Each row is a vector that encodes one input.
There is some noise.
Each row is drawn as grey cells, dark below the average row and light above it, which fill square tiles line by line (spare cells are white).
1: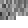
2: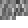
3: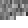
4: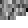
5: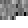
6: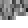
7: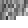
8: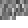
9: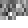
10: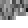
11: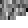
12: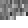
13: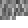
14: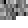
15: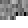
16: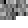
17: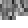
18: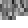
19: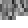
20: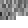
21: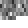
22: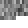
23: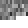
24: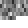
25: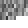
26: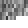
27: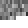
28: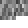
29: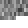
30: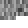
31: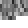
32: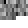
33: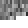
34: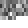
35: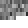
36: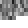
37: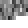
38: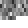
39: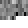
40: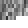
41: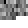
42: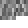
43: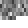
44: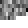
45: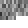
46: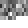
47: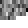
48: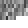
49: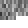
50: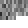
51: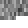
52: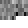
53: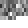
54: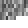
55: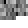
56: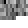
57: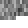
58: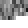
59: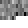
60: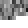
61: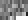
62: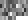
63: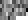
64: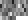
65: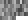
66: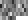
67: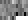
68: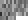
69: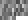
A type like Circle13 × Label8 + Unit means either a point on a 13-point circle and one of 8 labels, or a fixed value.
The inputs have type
Line5 + Line7.
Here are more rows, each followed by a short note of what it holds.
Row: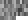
a point on a 7-point line
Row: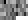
a point on a 7-point line
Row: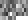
a point on a 5-point line
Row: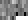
a point on a 7-point line
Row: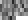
a point on a 5-point line
